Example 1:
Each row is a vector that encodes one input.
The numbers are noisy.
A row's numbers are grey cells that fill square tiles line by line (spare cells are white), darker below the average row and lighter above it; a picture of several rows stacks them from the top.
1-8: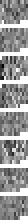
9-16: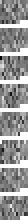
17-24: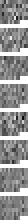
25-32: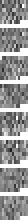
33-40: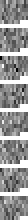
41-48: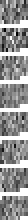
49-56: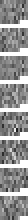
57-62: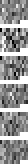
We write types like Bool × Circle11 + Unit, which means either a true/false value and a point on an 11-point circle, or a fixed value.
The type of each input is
Bool × Bool × Bool + Tree9.
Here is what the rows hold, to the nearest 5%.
About 50% of them hold a node of a 9-node tree. The rest hold three true/false values.
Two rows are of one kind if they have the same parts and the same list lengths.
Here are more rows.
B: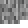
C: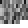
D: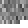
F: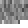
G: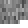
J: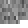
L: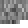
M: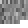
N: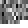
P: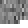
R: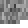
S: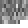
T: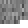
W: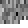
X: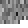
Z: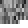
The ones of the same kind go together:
B, G, J, L, M, P, R, T, Z
C, D, F, N, S, W, X

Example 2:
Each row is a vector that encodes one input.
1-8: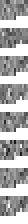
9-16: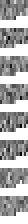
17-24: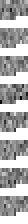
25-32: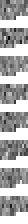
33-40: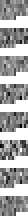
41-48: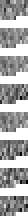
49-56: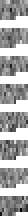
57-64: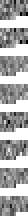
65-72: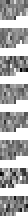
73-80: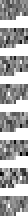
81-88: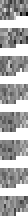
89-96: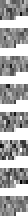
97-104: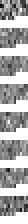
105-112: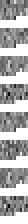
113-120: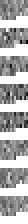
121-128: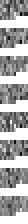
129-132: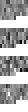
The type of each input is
List2(Line10).
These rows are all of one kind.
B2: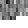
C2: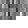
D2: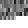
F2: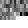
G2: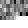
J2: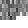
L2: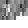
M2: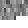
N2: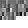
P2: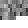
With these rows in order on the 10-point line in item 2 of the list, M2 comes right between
D2 and P2.
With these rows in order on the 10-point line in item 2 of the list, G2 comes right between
L2 and P2.
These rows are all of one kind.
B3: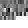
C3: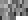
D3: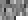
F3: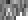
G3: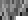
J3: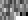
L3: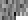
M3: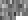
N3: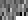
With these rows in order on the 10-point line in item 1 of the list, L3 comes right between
D3 and M3.
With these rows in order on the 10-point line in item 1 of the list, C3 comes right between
G3 and M3.
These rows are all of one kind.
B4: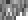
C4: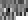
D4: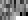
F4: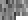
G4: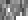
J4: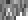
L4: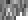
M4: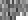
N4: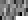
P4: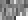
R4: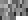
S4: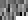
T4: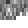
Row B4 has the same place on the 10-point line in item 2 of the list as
C4, M4, P4 and T4.
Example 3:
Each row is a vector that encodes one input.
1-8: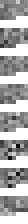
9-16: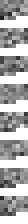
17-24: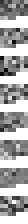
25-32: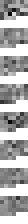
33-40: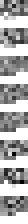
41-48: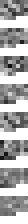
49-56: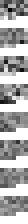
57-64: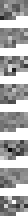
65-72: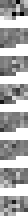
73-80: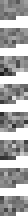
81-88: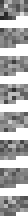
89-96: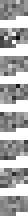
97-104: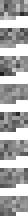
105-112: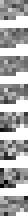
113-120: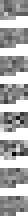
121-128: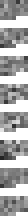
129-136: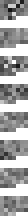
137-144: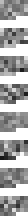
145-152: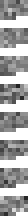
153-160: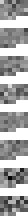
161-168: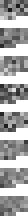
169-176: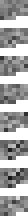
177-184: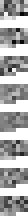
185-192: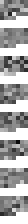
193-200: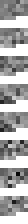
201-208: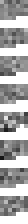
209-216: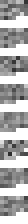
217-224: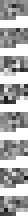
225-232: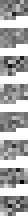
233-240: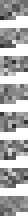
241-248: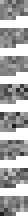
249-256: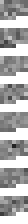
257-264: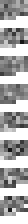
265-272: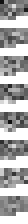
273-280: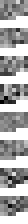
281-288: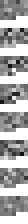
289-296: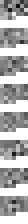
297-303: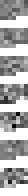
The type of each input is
Bool × Bool × Bool × Bool + Circle8.
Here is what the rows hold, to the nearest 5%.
About 20% of them hold a point on an 8-point circle. The rest hold four true/false values.
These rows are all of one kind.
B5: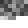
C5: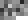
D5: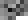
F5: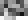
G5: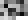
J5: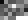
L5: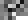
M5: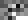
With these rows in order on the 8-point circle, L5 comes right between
D5 and M5.
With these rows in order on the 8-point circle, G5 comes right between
D5 and F5.
